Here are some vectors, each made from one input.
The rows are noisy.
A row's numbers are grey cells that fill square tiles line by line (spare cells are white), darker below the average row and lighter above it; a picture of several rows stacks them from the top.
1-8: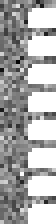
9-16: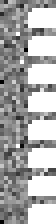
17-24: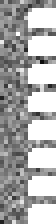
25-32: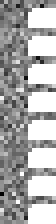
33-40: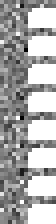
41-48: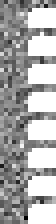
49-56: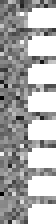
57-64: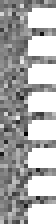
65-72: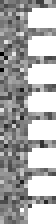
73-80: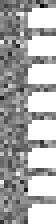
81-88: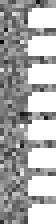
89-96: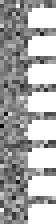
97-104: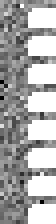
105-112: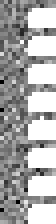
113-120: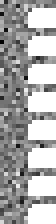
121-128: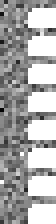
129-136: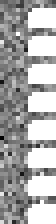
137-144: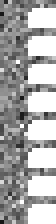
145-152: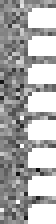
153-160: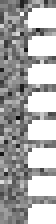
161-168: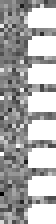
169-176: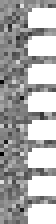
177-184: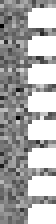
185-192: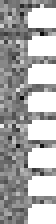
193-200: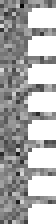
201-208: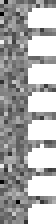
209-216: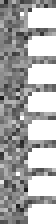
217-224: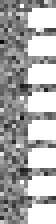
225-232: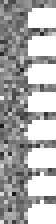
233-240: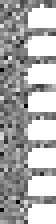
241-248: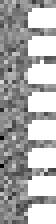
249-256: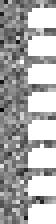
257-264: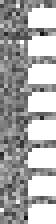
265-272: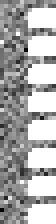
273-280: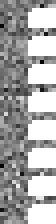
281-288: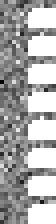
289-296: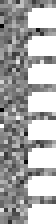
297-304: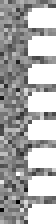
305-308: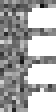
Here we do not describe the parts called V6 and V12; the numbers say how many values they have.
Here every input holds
a value of V6, together with either a point on a 10-point circle, or a point on a 5-point line, a true/false value and a value of V12.
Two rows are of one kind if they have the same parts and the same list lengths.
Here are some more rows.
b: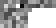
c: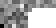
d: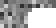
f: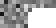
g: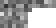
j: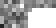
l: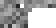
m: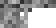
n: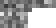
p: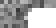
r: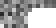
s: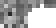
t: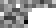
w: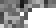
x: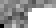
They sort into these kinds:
b, d, f, m, r, s, w
c, g, j, l, n, p, t, x

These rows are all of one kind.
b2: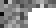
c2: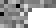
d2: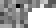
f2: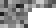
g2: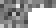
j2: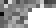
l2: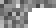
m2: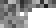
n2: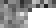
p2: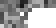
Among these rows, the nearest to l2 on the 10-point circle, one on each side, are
c2 and g2.
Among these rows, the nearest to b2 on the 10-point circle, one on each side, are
d2 and n2.
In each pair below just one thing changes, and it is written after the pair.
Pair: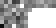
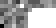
the place on the 5-point line
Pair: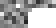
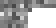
the value of V6
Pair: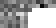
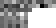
the true/false value
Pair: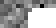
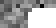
the value of V12
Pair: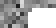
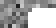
the true/false value
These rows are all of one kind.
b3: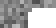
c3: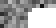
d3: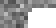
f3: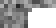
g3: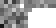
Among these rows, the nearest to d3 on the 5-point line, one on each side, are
b3 and g3.
